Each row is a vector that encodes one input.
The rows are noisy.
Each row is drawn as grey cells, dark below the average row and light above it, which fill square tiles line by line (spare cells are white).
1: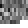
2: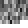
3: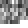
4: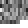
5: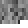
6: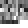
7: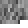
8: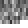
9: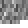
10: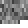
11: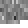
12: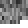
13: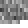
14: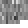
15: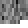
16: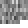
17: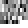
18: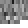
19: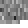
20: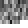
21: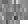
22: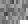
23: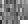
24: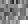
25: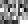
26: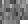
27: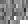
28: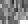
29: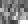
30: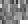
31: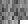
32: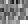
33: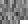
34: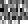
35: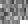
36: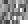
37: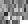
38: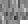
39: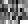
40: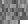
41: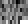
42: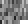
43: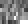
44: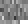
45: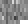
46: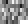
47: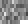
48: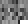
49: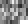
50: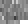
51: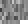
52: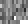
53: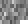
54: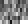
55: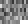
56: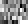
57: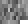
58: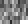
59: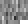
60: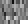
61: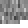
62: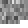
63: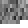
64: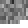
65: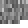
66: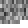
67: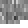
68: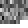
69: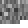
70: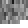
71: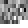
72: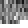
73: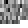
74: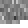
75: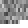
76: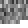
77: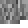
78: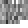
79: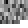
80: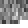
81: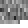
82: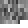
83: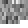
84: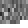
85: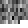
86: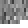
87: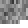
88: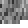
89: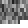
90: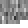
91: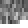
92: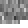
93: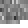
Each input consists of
a point on a 5-point line, together with either a point on a 6-point circle and a true/false value, or a fixed value.
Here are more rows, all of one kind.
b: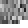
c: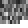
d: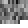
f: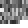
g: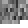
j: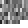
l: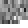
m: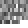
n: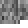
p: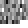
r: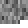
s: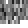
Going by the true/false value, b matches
l, m and s.
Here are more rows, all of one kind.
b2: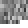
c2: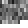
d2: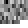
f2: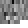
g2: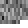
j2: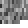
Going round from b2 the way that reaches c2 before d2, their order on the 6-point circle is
b2, j2, c2, f2, d2, g2.
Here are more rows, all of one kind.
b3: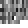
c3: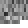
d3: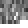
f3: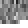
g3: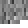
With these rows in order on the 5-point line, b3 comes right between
f3 and g3.
